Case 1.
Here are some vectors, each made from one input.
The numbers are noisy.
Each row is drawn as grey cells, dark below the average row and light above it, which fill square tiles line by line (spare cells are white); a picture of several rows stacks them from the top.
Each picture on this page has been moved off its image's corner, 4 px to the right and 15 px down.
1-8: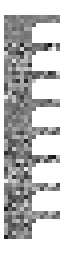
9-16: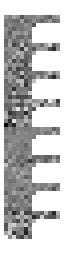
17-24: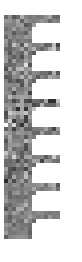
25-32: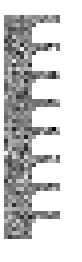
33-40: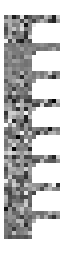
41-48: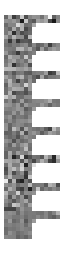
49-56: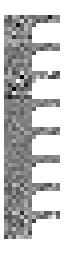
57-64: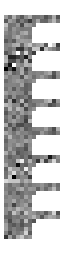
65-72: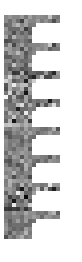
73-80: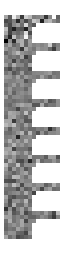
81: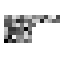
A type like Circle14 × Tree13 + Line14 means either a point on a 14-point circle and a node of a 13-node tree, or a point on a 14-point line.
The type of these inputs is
Circle15 + Unit.
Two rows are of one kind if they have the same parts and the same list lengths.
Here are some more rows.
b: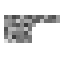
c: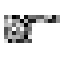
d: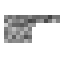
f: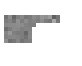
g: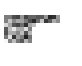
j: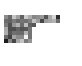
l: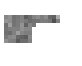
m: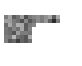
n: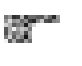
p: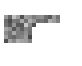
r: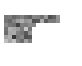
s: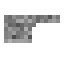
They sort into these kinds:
b, f, j, l, m, p, r, s
c, d, g, n

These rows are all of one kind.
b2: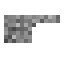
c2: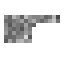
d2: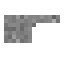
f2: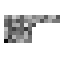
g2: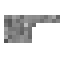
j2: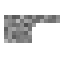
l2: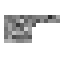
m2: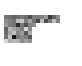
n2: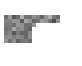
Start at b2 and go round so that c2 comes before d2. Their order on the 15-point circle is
b2, l2, f2, g2, n2, j2, c2, m2, d2.
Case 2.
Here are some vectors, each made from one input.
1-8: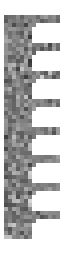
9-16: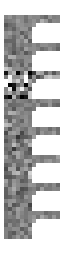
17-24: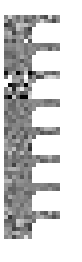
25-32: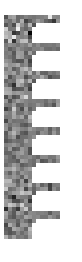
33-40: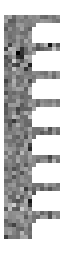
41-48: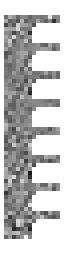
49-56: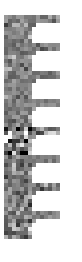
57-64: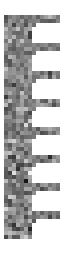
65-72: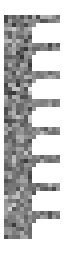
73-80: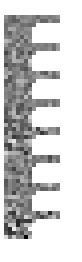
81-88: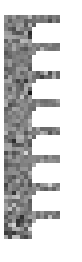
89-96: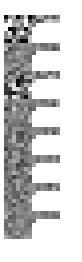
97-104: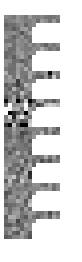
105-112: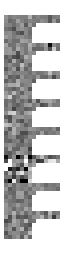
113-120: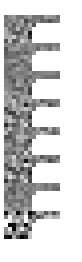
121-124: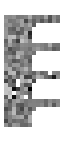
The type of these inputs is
Line17 × Line17 + Unit.
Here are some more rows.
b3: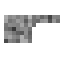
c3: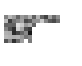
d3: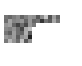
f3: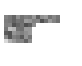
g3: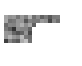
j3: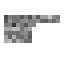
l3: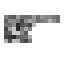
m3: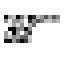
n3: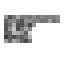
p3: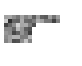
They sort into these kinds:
b3, c3, d3, f3, g3, j3, l3, n3, p3
m3

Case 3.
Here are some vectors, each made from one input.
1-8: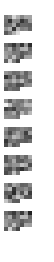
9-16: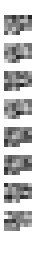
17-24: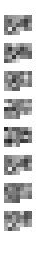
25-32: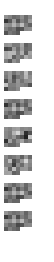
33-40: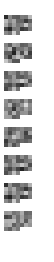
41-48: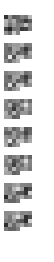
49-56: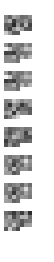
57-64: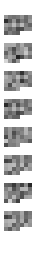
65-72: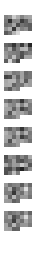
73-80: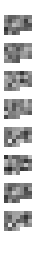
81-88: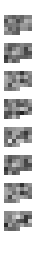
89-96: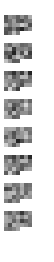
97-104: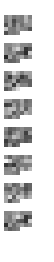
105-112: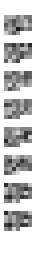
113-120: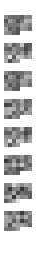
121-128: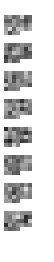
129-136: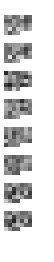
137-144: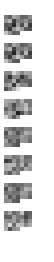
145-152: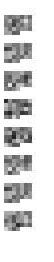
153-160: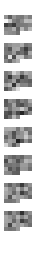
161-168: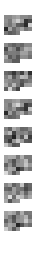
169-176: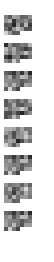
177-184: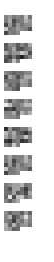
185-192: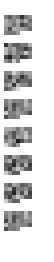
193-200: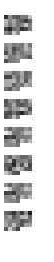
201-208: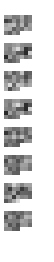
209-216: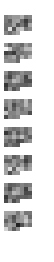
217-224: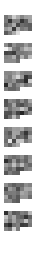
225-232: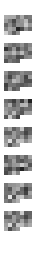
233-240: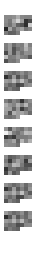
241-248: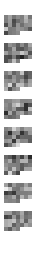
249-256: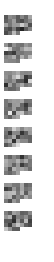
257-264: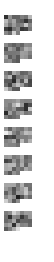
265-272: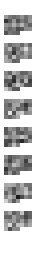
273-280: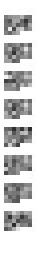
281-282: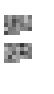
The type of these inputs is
Tree17.
